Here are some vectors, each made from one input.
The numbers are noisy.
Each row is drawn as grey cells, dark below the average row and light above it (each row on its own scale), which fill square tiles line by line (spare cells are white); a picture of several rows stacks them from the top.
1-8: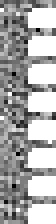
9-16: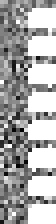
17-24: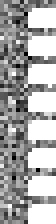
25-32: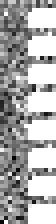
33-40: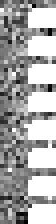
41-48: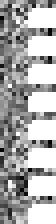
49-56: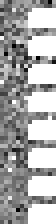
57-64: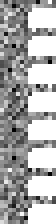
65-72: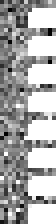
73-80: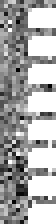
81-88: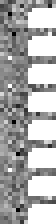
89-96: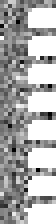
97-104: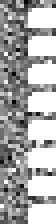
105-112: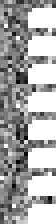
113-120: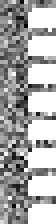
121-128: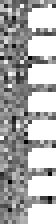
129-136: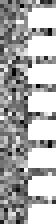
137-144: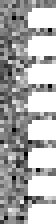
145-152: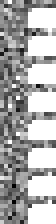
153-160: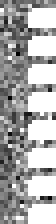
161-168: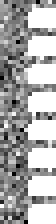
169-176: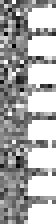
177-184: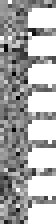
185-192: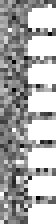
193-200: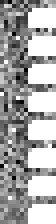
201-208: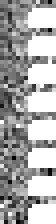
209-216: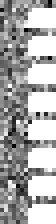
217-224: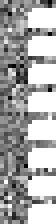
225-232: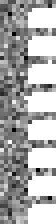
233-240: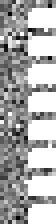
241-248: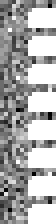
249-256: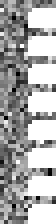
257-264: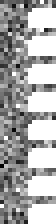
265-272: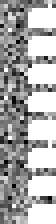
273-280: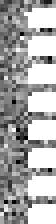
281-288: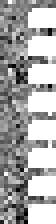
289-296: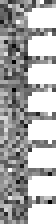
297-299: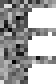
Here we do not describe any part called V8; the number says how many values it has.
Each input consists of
either a point on a 5-point line, a node of a 12-node tree and a true/false value, or a value of V8.
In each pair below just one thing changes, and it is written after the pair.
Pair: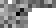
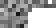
the true/false value
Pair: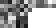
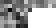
the place on the 5-point line
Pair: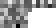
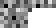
the node of the tree
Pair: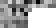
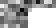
the node of the tree
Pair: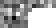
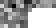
the node of the tree
